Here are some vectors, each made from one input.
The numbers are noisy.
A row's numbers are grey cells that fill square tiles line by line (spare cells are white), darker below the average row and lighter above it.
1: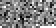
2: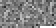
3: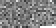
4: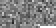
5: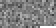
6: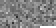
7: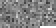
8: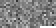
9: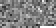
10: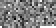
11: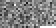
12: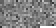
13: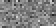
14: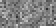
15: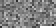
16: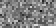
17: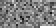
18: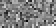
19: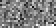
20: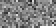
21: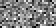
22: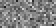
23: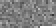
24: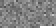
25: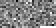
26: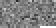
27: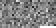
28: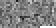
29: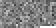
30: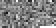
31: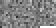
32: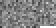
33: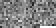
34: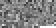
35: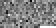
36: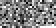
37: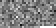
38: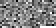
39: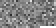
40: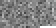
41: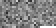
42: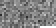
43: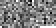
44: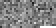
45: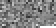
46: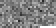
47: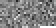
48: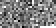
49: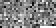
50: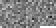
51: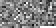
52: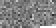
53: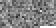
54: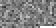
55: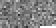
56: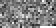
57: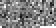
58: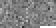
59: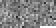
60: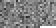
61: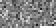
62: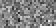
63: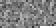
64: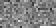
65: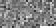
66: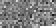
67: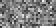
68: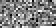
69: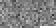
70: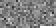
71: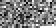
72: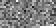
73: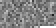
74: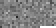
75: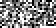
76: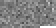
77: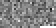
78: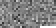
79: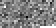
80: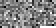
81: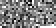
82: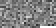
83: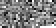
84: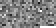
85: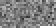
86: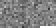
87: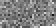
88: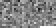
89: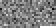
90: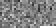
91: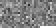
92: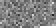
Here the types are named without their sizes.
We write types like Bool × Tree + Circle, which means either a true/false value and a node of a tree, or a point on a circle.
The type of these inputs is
Label × (Label + Line).
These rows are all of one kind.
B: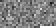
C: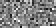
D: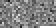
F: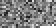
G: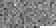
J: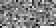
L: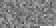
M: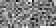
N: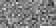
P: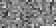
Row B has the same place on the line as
J, N and P.
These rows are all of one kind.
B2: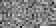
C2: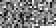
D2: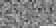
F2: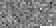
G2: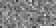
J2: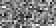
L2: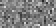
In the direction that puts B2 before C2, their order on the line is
F2, B2, J2, C2, L2, D2, G2.
